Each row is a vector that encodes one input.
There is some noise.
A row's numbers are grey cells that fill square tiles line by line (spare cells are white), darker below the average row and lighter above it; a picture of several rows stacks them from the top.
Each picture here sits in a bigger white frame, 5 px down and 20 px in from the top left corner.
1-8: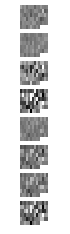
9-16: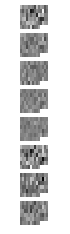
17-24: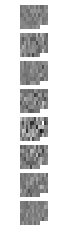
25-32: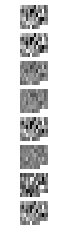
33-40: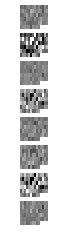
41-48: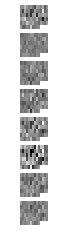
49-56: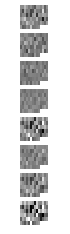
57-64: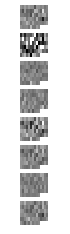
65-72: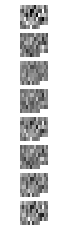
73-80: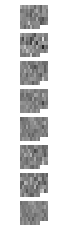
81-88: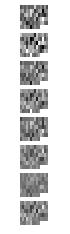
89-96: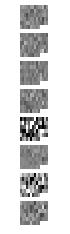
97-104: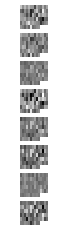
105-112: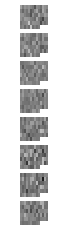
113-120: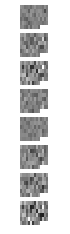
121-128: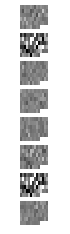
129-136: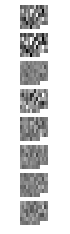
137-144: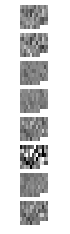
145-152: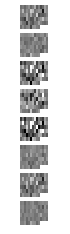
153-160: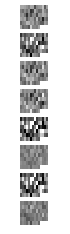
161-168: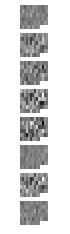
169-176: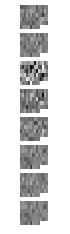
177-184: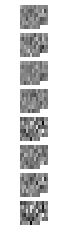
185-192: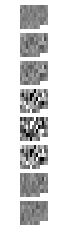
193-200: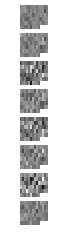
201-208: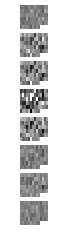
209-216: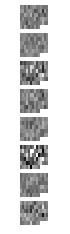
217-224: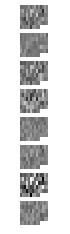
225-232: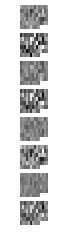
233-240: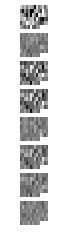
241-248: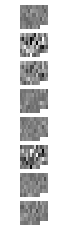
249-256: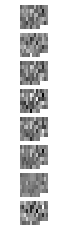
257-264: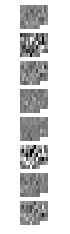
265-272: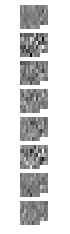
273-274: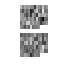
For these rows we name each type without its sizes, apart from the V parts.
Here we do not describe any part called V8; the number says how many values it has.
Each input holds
a value of V8, together with a list of points on a line.
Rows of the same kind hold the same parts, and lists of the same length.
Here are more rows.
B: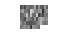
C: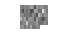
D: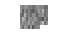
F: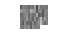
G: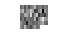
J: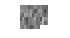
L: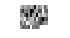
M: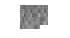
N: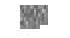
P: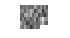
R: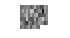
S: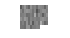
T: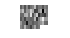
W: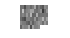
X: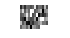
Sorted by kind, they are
B, C, L, M, X
D, G, J, P, T
F, N, S
R, W

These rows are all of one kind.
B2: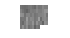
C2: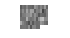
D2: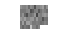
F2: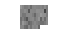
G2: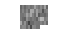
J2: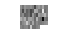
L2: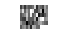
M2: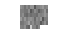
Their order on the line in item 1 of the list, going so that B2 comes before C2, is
F2, G2, B2, J2, M2, L2, D2, C2.
